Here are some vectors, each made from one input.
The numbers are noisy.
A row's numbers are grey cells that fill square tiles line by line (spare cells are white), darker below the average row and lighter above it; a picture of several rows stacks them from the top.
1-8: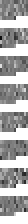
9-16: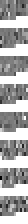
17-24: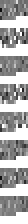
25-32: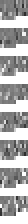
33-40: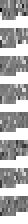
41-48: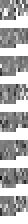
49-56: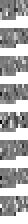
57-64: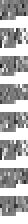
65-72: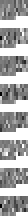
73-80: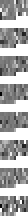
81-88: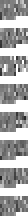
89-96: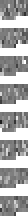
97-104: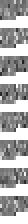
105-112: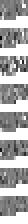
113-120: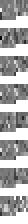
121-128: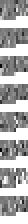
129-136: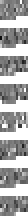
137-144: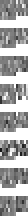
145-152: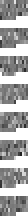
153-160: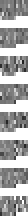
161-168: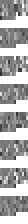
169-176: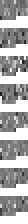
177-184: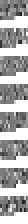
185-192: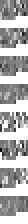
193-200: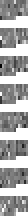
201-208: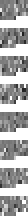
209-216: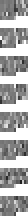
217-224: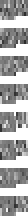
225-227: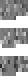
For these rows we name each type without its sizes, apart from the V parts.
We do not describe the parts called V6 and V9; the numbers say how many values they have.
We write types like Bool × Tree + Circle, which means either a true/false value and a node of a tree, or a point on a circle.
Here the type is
(Bool × Bool × Bool + V9) × (Line + V6).
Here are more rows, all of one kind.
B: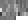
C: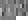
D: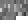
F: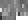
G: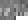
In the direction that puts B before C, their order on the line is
D, F, B, C, G.
